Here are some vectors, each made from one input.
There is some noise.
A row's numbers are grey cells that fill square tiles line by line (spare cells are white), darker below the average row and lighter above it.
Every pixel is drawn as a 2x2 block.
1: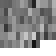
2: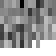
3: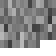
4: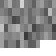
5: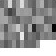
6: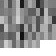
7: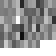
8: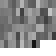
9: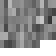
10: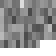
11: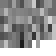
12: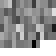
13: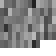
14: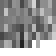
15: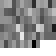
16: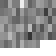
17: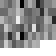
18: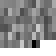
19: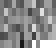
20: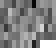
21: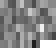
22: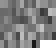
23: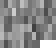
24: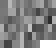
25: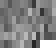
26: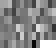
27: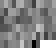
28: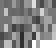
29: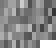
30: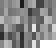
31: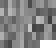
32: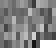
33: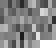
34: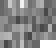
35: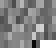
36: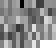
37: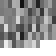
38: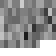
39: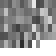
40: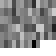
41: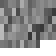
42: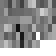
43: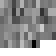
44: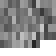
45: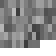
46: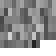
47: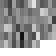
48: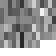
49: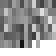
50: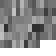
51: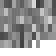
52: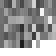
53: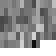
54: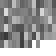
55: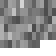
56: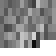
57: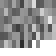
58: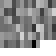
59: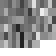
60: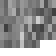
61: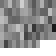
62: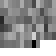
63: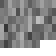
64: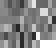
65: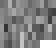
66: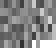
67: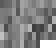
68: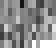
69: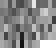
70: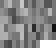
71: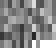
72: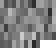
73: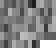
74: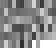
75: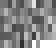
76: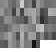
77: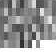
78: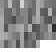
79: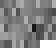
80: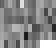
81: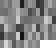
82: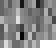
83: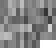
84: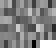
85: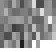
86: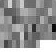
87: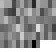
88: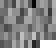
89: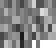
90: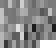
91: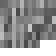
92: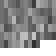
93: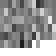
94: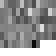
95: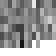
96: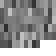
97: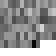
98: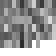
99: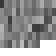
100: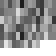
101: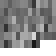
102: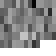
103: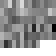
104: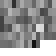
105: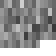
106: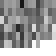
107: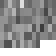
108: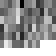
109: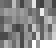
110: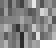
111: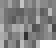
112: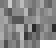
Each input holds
either a point on a 4-point line, or a point on a 5-point line and a true/false value.
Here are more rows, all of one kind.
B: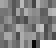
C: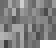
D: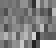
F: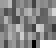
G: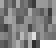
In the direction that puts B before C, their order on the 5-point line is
F, B, C, D, G.
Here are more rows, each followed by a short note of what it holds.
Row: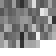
a point on a 4-point line
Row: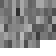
a point on a 5-point line and a true/false value
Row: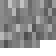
a point on a 5-point line and a true/false value
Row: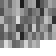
a point on a 4-point line
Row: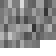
a point on a 5-point line and a true/false value
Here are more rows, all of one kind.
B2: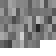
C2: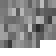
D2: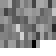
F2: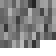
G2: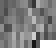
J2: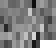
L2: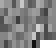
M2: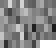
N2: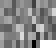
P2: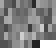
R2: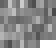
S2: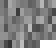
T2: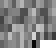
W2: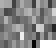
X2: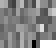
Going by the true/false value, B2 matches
C2, M2, R2 and S2.
